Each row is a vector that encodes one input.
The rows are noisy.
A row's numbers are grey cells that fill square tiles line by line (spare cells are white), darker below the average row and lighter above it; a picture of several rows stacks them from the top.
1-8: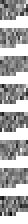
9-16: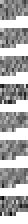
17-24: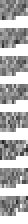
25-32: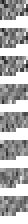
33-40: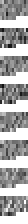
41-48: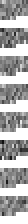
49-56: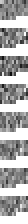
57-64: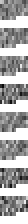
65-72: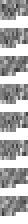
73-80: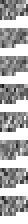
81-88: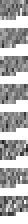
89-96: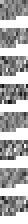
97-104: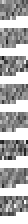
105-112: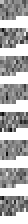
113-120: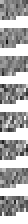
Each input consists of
either a point on a 6-point line, or a point on an 8-point line and a true/false value.
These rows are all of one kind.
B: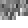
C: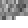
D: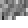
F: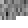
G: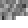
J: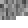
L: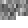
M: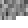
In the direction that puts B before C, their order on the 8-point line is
L, B, J, F, M, D, G, C.
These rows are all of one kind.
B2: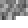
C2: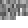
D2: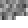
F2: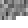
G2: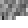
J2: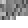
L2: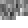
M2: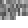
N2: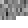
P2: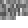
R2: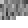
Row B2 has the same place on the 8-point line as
C2, D2, M2 and P2.
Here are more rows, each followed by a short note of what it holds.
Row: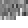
a point on an 8-point line and a true/false value
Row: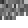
a point on a 6-point line
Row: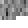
a point on an 8-point line and a true/false value
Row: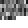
a point on a 6-point line
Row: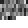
a point on a 6-point line
